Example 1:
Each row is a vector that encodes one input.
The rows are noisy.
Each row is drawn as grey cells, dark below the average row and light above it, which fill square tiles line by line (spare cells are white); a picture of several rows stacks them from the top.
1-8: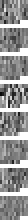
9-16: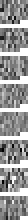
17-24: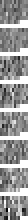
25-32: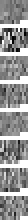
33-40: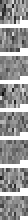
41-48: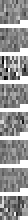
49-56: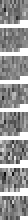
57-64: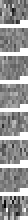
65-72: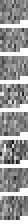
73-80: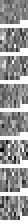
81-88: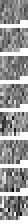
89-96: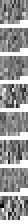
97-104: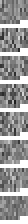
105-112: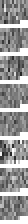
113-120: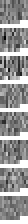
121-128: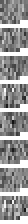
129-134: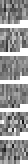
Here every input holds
either a point on a 10-point circle, or a point on a 14-point circle, or a fixed value.
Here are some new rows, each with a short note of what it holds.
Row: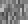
a point on a 14-point circle
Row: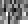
a point on a 14-point circle
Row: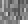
a point on a 14-point circle
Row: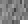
a point on a 14-point circle
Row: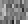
a fixed value
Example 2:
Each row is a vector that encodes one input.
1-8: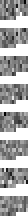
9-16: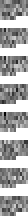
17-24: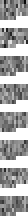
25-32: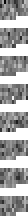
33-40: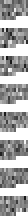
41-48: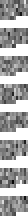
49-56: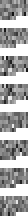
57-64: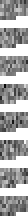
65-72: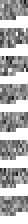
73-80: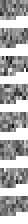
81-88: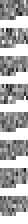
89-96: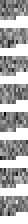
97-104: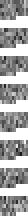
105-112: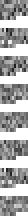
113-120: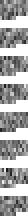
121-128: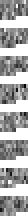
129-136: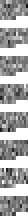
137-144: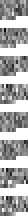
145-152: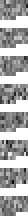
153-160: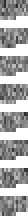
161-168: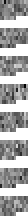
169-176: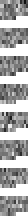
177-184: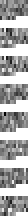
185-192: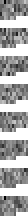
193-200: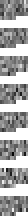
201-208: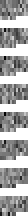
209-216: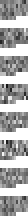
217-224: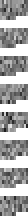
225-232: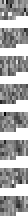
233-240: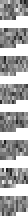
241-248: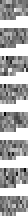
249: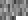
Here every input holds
a point on a 10-point line, together with either a fixed value, or five true/false values.
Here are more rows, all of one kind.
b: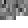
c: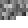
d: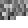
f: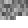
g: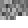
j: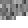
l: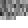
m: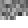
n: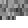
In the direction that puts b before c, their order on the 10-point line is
b, f, m, g, n, j, c, l, d.
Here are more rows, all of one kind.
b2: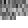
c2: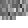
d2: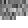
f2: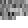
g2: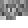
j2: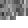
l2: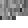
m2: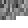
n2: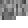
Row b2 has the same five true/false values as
d2 and f2.
